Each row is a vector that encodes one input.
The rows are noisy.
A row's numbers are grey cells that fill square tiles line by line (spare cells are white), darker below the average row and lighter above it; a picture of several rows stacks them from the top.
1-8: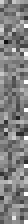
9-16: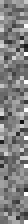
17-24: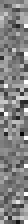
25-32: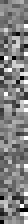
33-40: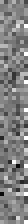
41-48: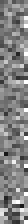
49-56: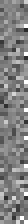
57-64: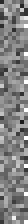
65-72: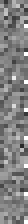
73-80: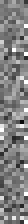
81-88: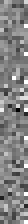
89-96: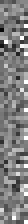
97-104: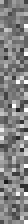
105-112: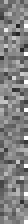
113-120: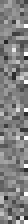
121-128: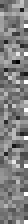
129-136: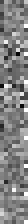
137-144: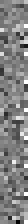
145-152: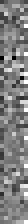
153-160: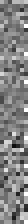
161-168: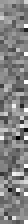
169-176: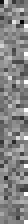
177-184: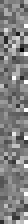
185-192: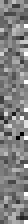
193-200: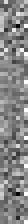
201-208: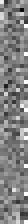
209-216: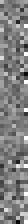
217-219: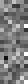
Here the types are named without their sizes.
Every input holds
a point on a circle and a label, together with either a point on a circle, or a fixed value.
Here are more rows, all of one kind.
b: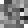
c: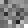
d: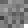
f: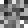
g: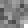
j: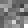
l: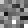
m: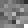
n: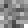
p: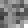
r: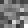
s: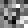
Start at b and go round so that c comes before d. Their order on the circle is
b, r, s, c, d, g, n, p, f, m, j, l.
